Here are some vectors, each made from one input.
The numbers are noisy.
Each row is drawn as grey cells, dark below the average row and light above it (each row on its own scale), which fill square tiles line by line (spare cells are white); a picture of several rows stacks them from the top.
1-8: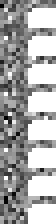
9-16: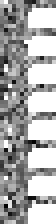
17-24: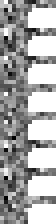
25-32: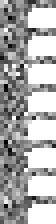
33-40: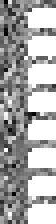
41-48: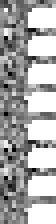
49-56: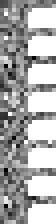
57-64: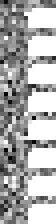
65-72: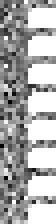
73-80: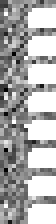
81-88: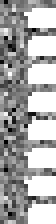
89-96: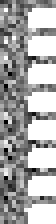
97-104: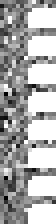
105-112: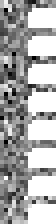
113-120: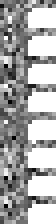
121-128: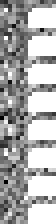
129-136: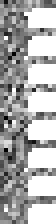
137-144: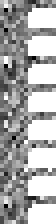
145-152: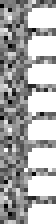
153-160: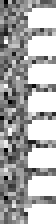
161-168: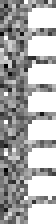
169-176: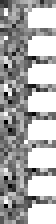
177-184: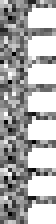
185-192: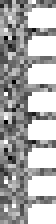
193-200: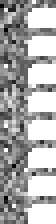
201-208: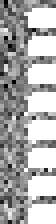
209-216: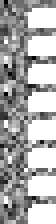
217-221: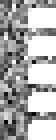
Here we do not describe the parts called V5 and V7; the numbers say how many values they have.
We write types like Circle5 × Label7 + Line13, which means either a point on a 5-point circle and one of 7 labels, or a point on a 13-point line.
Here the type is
Bool × Line4 × V5 × V7 + Line6 × Line6.
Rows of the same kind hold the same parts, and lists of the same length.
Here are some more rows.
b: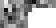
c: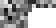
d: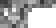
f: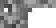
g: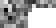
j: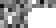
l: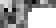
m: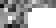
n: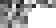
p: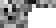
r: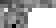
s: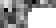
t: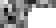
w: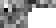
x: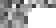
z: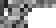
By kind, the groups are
b, c, g, l, p, s, t, w
d, f, j, m, n, r, x, z

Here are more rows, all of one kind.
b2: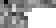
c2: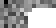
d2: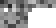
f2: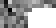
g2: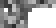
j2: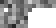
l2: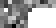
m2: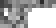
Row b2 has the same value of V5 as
c2 and f2.
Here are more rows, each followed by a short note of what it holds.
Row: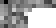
a point on a 4-point line, a true/false value, a value of V5 and a value of V7
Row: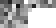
a point on a 4-point line, a true/false value, a value of V5 and a value of V7
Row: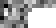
a point on a 4-point line, a true/false value, a value of V5 and a value of V7
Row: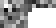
a point on each of two 6-point lines
